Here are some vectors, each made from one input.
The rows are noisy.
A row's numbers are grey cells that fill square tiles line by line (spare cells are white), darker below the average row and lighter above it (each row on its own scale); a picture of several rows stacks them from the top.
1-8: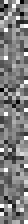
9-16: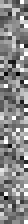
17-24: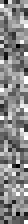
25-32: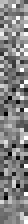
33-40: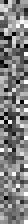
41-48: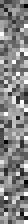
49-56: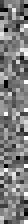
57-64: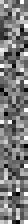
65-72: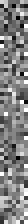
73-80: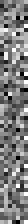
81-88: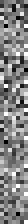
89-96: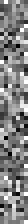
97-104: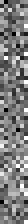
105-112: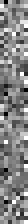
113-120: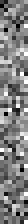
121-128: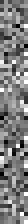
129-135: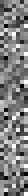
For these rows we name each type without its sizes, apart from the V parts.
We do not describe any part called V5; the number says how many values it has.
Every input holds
a list of items, each a true/false value and a value of V5.
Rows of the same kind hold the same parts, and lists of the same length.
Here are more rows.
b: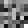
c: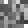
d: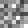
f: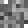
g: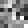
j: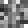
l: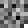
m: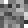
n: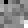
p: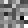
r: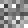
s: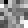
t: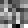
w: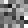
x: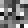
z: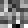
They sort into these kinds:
b, g, l, n, s, x
c, d, f, j, m, p, r, w
t, z

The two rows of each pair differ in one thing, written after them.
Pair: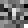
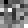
the value of V5 in item 2 of the list
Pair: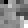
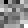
the value of V5 in item 1 of the list
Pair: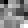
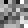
the value of V5 in item 1 of the list
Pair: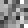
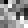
the value of V5 in item 1 of the list
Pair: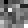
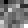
the value of V5 in item 2 of the list
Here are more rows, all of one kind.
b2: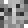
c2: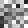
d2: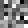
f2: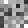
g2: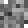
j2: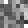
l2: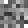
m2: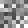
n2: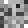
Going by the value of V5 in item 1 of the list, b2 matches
d2, f2 and n2.
